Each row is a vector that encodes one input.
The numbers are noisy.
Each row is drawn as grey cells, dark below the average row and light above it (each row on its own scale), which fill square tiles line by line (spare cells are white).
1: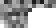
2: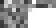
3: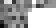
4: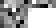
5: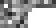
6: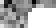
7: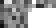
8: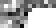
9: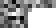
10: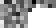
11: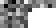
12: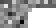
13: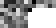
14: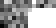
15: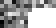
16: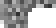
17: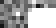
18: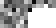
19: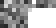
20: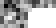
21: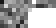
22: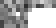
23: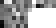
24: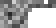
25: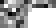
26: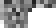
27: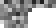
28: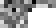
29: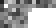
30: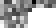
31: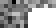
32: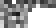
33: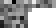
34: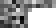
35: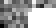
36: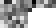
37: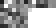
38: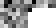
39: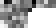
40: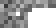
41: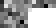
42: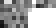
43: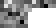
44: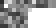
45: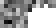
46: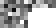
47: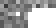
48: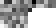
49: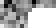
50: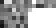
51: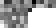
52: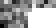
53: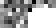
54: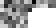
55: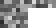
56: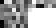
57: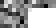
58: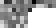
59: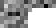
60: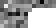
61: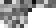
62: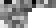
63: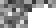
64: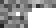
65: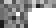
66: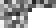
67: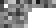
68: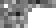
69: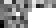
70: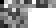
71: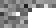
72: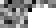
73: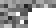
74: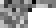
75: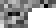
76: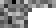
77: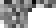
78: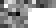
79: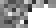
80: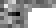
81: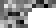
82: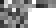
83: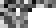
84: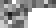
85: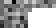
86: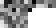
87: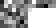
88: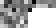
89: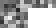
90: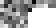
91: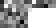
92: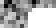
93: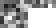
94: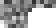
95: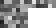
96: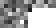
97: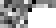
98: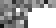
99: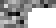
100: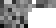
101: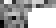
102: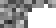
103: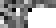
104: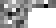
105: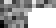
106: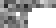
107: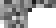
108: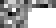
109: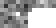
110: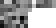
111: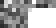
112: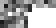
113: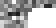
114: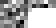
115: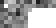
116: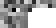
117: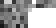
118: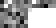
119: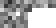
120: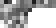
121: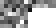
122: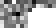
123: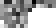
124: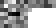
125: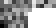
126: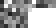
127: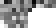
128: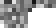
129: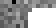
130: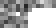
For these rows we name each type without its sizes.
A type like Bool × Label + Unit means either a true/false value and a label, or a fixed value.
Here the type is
Bool × Tree + Unit.
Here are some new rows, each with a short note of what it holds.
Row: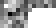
a node of a tree and a true/false value
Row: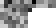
a node of a tree and a true/false value
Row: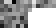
a node of a tree and a true/false value
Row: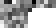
a node of a tree and a true/false value
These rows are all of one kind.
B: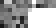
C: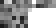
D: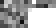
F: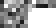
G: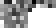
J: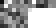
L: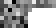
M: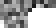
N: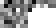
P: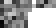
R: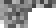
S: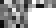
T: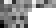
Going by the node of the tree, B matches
C, D and R.
